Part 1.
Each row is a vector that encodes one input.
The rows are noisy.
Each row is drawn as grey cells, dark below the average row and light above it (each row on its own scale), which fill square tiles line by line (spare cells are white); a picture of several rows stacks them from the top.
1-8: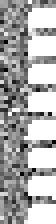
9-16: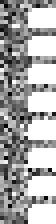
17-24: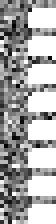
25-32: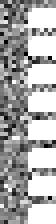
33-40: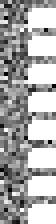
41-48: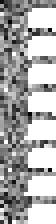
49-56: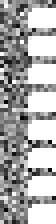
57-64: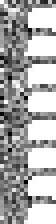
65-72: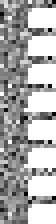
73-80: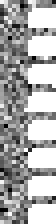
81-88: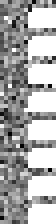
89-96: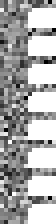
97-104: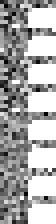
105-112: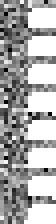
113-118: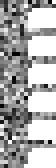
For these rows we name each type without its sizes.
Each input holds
either two labels, or three true/false values.
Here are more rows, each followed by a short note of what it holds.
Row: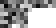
three true/false values
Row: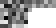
three true/false values
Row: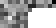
two labels
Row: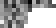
three true/false values
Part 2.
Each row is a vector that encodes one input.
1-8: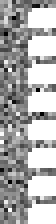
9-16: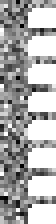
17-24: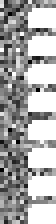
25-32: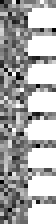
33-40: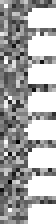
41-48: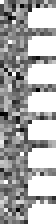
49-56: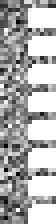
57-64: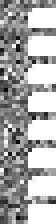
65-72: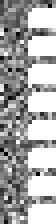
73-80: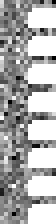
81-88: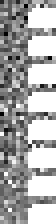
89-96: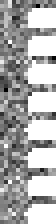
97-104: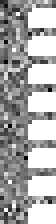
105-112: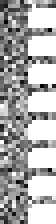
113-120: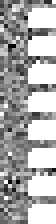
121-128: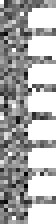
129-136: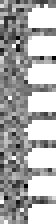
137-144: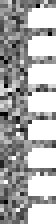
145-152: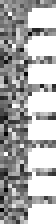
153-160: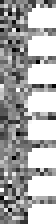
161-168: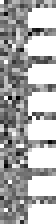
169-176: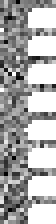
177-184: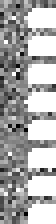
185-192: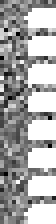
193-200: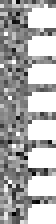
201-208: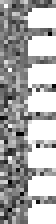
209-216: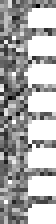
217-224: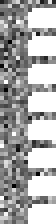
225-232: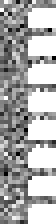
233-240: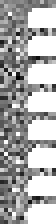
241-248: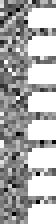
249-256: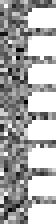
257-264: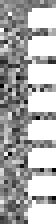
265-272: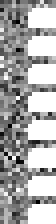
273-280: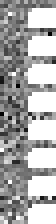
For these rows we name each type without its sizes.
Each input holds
a label, together with either a label, or three true/false values.
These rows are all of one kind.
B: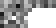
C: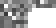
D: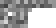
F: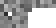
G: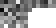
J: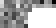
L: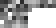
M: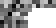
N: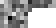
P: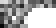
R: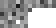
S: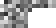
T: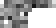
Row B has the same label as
P and R.
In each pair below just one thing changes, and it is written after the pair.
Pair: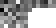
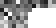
one of the three true/false values
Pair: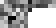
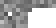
the label
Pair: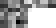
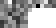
the label
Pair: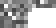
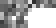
the label
